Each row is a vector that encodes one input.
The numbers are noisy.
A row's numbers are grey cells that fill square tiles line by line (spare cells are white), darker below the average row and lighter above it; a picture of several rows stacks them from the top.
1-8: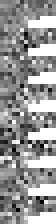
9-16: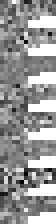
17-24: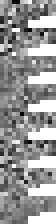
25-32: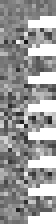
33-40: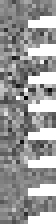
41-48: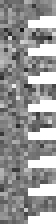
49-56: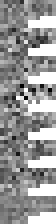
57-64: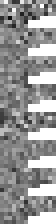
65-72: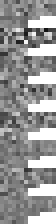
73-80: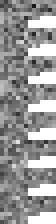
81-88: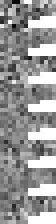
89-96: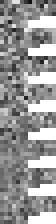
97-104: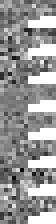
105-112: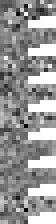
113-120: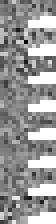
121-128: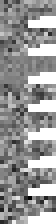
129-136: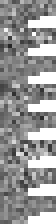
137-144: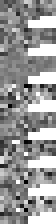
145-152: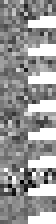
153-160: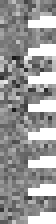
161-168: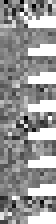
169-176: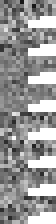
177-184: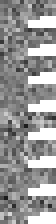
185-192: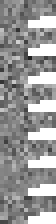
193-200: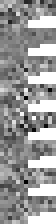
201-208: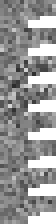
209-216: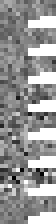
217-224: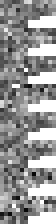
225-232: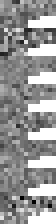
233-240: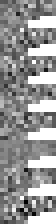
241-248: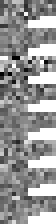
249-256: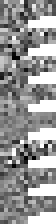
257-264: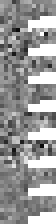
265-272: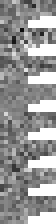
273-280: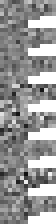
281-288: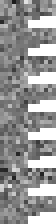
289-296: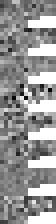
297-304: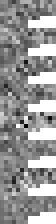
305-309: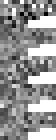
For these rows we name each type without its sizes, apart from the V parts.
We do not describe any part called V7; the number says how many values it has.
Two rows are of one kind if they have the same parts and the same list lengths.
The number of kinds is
4.
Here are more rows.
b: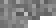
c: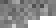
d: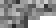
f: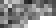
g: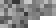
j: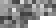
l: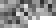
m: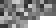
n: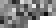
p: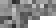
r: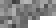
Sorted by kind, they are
b, l, n
c, d, m, r
f
g, j, p

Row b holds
a label, a point on a line, a node of a tree, a true/false value and a value of V7.
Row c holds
a label and a point on a line.
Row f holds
a label, a point on a line, a true/false value and a value of V7.
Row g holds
a label, a point on a line and a node of a tree.
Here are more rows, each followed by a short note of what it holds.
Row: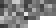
a label, a point on a line, a true/false value and a value of V7
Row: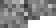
a label, a point on a line, a node of a tree, a true/false value and a value of V7
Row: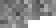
a label and a point on a line
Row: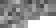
a label, a point on a line and a node of a tree
